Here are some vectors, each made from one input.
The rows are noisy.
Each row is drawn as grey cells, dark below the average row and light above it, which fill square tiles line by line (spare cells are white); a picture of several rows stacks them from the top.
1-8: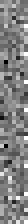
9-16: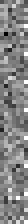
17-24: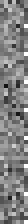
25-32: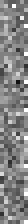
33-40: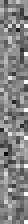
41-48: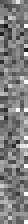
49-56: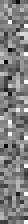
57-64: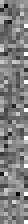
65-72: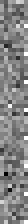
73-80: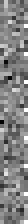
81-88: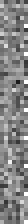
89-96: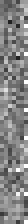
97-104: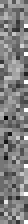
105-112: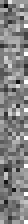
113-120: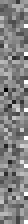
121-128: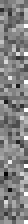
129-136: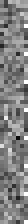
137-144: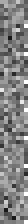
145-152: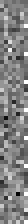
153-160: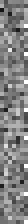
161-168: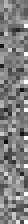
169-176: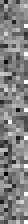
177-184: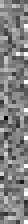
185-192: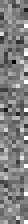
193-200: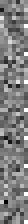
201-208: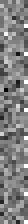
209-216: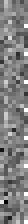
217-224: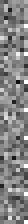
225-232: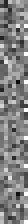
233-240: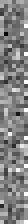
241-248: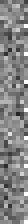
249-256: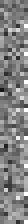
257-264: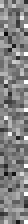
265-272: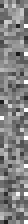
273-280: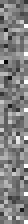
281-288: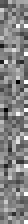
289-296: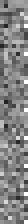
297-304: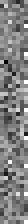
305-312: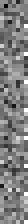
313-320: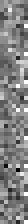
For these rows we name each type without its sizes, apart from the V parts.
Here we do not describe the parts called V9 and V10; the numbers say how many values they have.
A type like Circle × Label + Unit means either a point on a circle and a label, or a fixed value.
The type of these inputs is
(Label + Line) × (Line + V9) × V10.
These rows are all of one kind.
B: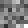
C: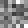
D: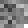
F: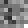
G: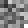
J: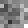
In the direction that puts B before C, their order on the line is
D, B, G, F, C, J.
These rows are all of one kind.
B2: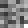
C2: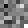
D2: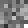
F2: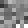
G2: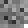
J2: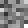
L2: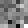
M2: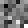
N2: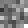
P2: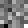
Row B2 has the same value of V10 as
C2, G2, J2 and L2.
